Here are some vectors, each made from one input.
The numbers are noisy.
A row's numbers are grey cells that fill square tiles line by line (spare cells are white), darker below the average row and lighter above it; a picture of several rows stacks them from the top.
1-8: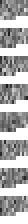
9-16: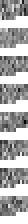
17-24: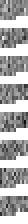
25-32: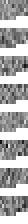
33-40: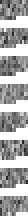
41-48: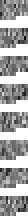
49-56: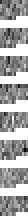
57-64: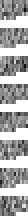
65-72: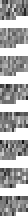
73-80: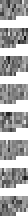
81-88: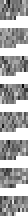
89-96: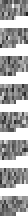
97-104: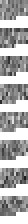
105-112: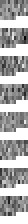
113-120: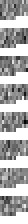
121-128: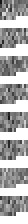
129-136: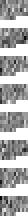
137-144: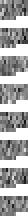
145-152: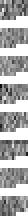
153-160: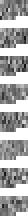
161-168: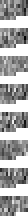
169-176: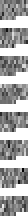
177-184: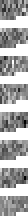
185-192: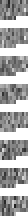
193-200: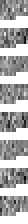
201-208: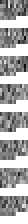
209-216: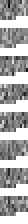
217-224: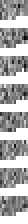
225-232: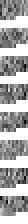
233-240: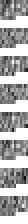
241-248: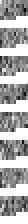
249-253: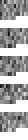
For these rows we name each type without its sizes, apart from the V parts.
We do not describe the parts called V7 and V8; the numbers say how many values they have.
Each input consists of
a value of V7, together with either a point on a circle and a true/false value, or a value of V8.
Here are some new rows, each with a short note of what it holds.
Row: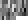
a value of V7 and a value of V8
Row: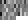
a point on a circle, a true/false value and a value of V7
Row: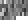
a point on a circle, a true/false value and a value of V7
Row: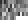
a value of V7 and a value of V8
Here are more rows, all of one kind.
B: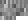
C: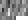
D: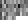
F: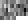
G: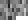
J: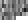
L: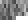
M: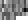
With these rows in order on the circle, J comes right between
L and M.
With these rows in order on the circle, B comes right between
C and D.
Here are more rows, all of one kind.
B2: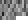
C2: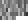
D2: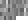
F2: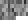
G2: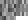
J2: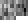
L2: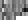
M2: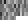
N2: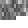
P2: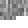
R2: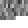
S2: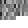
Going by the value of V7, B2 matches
C2, F2 and R2.
